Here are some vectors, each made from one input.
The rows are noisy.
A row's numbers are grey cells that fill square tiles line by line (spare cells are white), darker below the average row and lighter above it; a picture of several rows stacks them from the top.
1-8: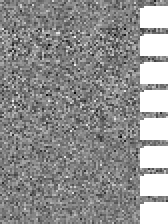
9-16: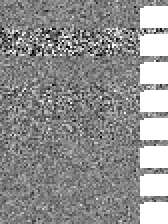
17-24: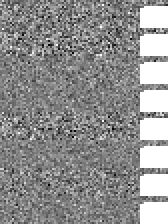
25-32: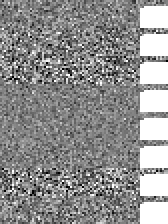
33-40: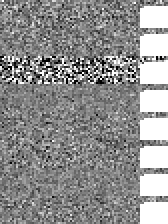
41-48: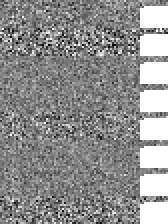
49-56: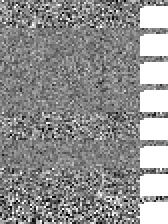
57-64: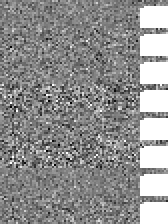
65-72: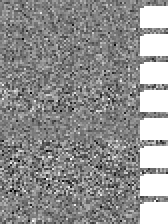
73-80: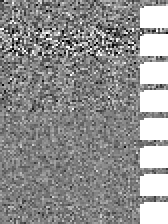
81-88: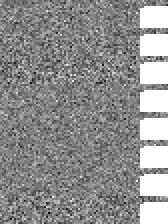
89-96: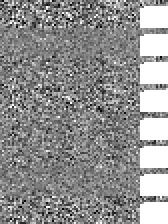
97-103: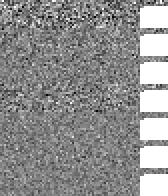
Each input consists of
four true/false values, together with either a point on a 5-point line, or a point on a 6-point line.
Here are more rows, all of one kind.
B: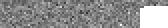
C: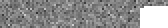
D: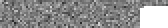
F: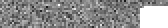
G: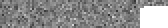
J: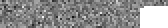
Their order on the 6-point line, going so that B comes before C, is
B, J, D, C, G, F.
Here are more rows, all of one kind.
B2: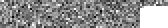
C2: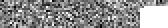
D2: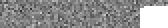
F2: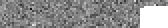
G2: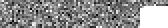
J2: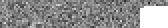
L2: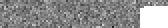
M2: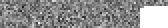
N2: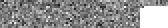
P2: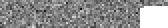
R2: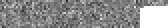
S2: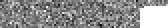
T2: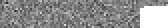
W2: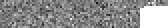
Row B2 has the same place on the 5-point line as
C2, D2, N2 and T2.
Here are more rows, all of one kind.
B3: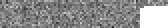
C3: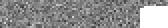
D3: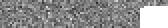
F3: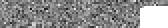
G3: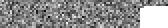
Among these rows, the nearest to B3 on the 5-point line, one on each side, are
D3 and F3.
